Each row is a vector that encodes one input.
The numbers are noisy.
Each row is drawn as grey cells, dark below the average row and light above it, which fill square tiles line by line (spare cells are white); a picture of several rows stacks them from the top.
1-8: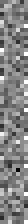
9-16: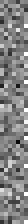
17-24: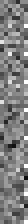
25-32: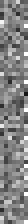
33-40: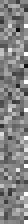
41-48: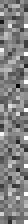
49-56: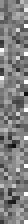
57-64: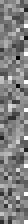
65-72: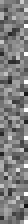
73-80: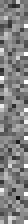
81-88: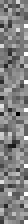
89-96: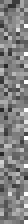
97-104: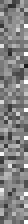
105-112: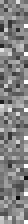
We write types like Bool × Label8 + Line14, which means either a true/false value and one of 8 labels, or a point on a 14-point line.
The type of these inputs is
Bool × (Line8 + Line11).
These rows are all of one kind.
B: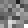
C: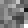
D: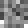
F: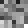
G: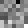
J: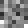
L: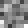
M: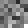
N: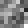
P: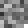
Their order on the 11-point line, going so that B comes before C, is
D, J, F, L, G, P, B, M, C, N.
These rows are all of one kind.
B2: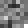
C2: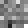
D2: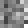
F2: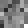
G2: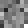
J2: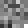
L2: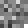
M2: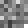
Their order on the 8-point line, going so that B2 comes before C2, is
B2, J2, F2, G2, L2, M2, C2, D2.
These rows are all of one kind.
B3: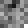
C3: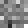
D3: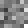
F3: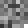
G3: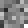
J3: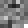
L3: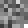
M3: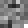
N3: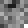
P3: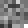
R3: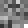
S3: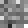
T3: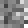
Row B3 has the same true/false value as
D3, G3, N3 and T3.
